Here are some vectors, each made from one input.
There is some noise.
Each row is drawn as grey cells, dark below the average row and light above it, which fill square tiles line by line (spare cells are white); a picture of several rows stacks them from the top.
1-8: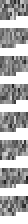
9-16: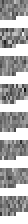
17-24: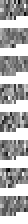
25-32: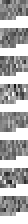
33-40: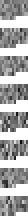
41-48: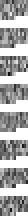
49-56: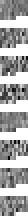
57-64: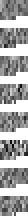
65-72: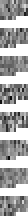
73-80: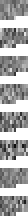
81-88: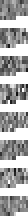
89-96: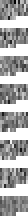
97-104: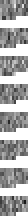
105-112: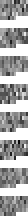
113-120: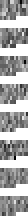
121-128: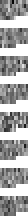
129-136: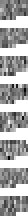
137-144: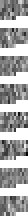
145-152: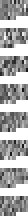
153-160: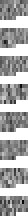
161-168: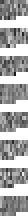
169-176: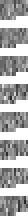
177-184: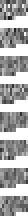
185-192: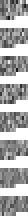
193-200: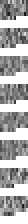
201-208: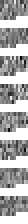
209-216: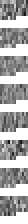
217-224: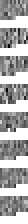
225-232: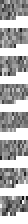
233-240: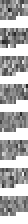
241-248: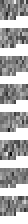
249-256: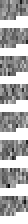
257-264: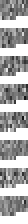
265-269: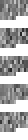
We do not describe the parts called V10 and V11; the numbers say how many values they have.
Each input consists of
either a point on a 5-point line and a true/false value, or a node of a 9-node tree and a value of V11, or a value of V10.
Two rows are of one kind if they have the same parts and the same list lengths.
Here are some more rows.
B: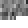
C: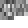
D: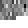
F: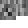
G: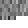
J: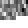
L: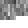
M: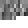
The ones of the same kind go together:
B, F, J, M
C, L
D, G

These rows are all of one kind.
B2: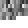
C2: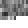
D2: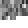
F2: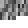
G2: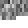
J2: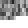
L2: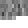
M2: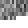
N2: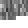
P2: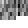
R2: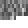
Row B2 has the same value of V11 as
C2, D2 and L2.
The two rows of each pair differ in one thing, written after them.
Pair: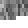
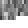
the value of V11
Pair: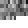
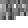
the value of V11
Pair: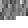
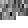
the node of the tree
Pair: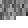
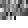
the value of V11
